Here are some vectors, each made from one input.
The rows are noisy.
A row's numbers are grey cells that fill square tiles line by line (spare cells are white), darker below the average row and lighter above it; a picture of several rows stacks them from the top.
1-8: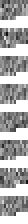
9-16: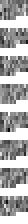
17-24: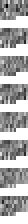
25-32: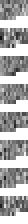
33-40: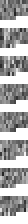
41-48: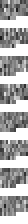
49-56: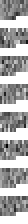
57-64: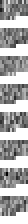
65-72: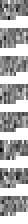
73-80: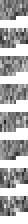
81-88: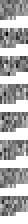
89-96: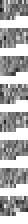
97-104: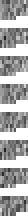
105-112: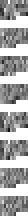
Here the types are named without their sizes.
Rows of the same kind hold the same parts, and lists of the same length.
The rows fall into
3 kinds.
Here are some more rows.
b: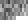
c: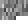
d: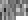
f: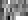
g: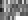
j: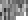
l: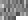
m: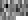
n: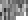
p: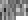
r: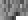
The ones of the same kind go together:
b, c, d, j, l, n, p, r
f, g
m

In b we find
four true/false values.
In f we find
a point on a circle and a point on a line.
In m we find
a point on a line.
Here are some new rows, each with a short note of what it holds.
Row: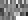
a point on a circle and a point on a line
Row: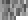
four true/false values
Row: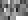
a point on a line
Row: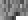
four true/false values
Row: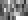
a point on a circle and a point on a line
